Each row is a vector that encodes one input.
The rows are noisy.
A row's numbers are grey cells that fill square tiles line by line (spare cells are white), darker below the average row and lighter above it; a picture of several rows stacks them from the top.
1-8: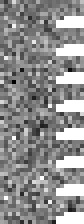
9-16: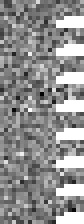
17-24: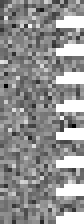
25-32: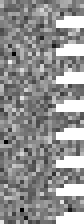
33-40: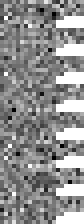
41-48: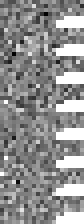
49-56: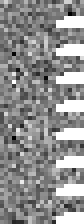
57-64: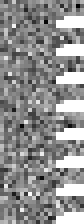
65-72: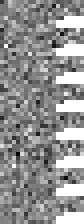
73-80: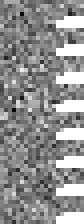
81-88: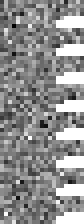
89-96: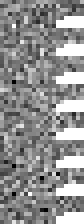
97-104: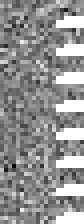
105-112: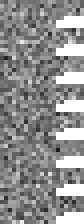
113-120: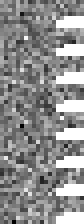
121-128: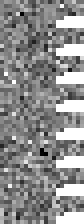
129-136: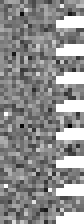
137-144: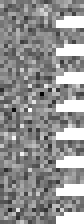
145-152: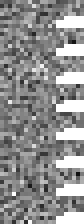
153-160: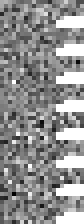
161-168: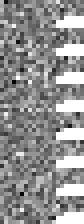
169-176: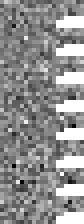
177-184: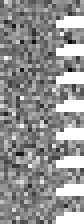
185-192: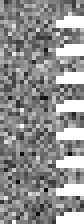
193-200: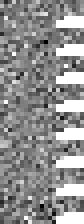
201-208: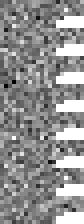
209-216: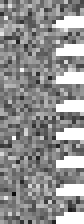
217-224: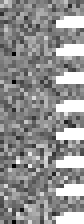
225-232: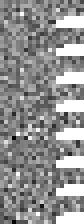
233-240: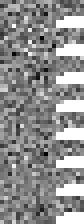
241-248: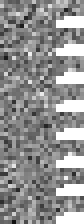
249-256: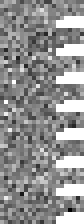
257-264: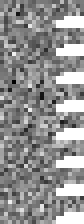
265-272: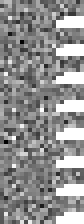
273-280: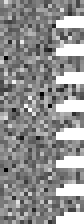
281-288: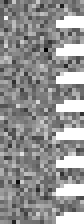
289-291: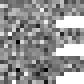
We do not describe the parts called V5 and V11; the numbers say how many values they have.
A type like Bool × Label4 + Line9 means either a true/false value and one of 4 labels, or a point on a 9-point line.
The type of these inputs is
(Bool × Bool × Bool + V5) × (Line6 + V11) × Tree9.
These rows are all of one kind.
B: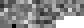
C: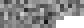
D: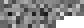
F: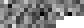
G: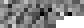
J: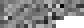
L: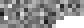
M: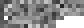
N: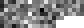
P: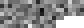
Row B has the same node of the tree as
J, M and P.
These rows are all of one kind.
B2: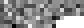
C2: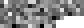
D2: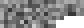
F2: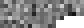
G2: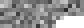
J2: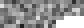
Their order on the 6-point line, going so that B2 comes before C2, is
J2, G2, B2, C2, D2, F2.
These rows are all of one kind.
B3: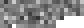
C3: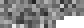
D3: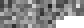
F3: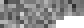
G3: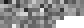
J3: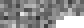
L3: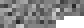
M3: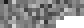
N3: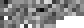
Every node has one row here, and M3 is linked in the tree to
D3, F3 and L3.
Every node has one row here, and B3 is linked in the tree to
L3.
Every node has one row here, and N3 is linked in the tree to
D3.
